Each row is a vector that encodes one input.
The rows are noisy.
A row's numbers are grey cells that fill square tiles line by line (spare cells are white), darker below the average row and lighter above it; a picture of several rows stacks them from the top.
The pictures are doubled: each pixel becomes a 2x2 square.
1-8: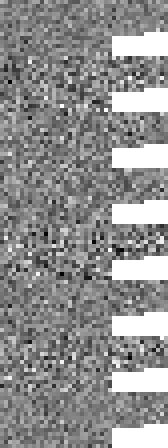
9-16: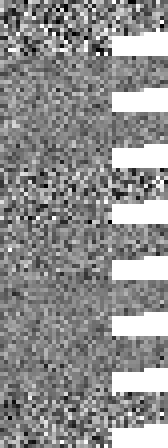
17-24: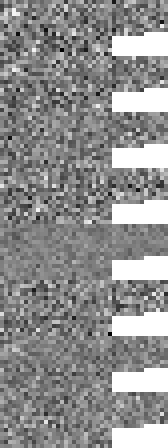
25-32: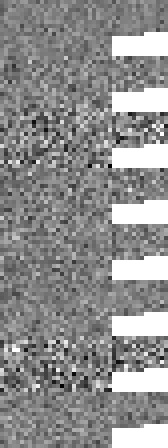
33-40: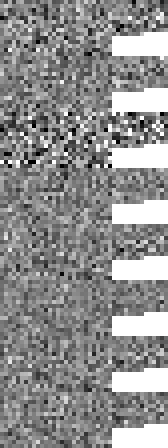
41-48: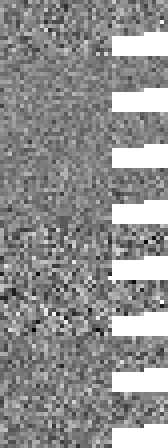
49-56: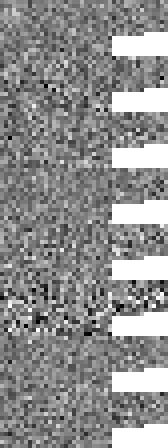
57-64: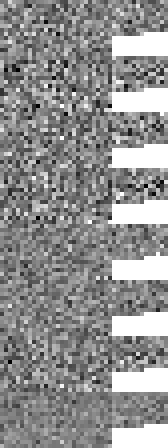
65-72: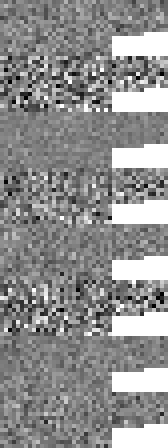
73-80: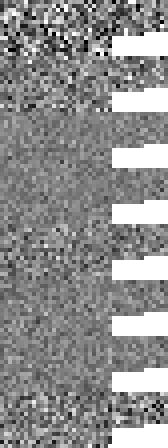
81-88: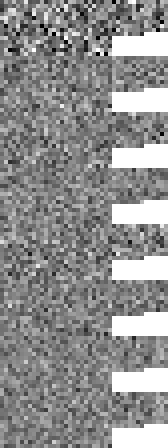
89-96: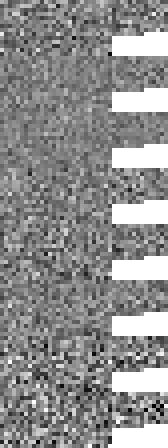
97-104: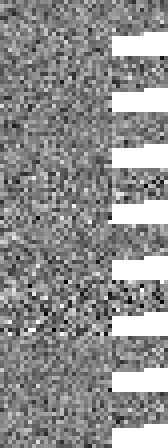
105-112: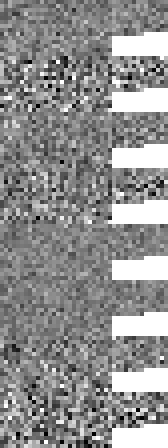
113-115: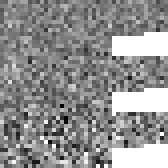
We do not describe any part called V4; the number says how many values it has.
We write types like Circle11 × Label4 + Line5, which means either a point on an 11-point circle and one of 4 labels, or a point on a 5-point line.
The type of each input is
Bool × Bool × Bool + Label5 × V4 × V4 + Line5 × Line5 + Unit.
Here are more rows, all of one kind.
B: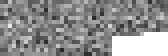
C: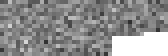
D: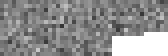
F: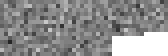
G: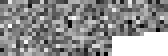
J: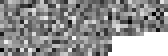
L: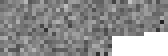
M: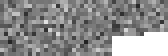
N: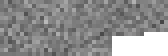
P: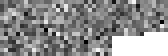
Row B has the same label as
F, J and M.
